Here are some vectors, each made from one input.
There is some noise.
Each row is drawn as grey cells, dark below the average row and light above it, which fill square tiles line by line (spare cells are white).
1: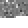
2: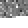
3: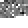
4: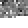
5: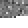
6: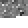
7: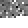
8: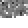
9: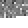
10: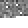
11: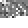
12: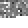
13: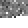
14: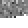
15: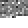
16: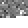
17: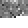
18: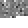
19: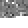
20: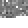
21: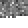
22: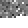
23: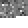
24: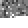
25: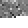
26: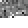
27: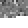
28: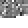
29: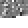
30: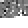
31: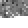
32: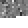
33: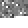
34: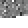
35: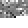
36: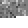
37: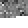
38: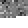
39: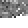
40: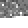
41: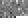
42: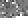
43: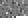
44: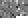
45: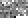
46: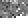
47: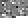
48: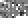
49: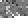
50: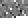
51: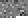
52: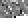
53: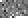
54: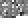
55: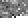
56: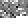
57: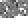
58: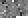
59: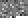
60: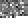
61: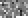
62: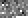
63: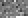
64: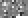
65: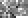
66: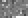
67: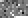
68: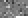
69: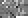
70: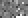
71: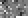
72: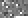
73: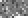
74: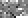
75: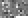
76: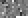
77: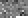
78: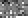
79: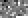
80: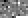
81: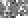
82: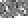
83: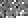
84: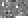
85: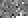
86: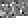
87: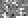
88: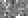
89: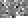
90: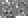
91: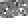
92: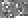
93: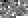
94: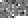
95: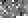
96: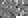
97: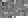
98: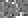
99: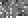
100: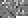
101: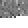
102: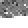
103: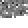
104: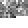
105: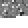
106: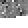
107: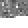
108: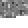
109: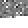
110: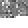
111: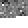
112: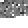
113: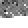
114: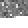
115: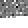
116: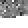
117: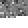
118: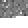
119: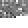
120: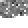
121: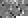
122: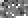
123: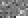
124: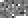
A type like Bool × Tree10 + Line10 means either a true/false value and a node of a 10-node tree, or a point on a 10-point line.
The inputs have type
Bool × Line4 × (Tree8 + Unit).
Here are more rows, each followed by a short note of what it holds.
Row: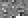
a point on a 4-point line and a true/false value
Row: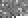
a point on a 4-point line, a node of an 8-node tree and a true/false value
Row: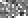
a point on a 4-point line, a node of an 8-node tree and a true/false value
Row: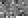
a point on a 4-point line and a true/false value
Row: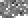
a point on a 4-point line, a node of an 8-node tree and a true/false value
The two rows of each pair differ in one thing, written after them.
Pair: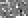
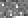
the true/false value
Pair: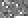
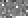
the place on the 4-point line
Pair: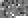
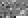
the node of the tree
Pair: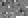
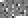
the node of the tree
